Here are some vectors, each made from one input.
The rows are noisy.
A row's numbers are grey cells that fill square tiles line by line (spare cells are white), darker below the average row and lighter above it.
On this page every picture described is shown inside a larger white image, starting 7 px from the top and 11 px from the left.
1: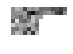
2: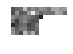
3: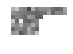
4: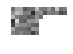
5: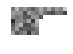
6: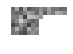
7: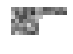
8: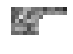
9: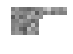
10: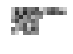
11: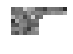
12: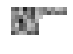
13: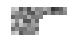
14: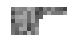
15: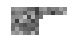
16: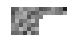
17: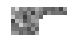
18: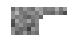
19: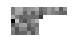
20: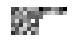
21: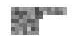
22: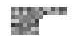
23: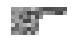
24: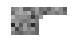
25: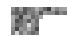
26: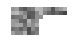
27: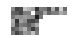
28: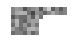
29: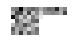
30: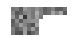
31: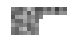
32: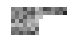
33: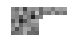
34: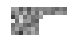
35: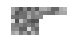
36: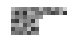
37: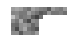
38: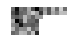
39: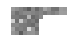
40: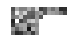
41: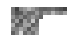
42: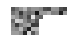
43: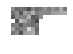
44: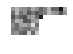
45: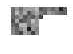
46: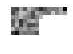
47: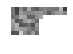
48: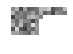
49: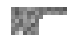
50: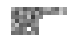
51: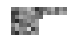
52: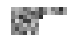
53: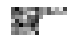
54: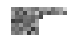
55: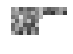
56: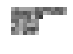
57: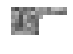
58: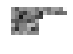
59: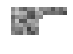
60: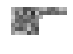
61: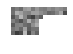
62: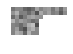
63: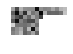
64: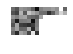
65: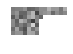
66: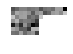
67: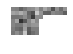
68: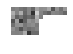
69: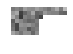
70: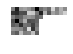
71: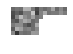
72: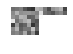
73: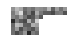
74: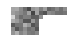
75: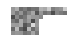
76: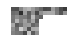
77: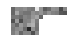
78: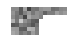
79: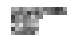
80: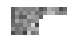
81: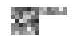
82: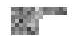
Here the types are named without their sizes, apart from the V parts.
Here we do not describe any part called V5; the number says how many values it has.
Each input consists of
a point on a circle, together with either three true/false values, or a value of V5.
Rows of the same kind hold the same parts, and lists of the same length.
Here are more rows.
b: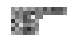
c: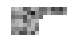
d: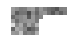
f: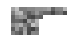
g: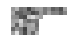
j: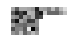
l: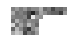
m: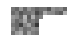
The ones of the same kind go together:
b, d, j, l, m
c, f, g

